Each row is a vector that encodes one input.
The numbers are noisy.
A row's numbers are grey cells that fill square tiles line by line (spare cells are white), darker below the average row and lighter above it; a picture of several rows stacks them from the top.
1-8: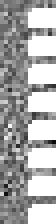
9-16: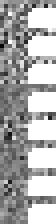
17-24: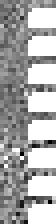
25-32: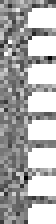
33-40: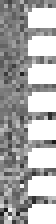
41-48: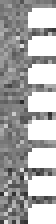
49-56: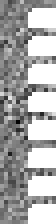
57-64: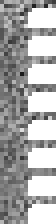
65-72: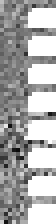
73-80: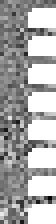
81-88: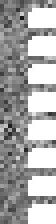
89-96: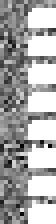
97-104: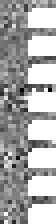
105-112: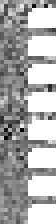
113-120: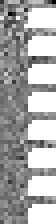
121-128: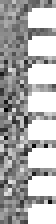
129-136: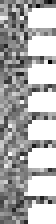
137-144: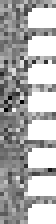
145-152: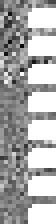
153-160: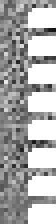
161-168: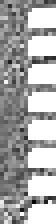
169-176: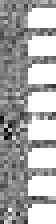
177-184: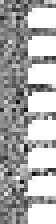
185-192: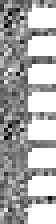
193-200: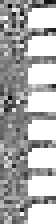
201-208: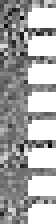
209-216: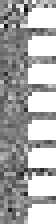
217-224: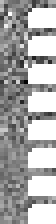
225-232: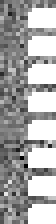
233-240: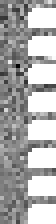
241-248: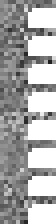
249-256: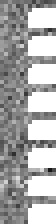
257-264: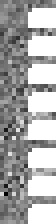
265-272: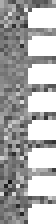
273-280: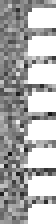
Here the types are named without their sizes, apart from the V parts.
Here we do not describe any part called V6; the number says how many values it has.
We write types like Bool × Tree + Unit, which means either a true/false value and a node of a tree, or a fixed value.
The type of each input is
(Circle + Unit) × Line + V6.
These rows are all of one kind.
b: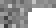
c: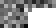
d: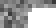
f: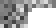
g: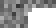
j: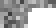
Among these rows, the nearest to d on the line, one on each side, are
c and j.
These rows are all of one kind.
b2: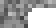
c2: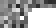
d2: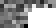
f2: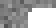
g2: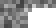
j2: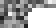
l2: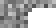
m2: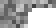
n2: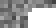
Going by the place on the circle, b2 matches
j2 and l2.
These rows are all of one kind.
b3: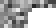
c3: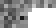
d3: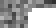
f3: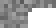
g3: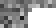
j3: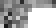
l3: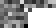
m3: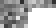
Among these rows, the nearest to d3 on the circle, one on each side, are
c3 and g3.
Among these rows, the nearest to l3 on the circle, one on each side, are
f3 and g3.
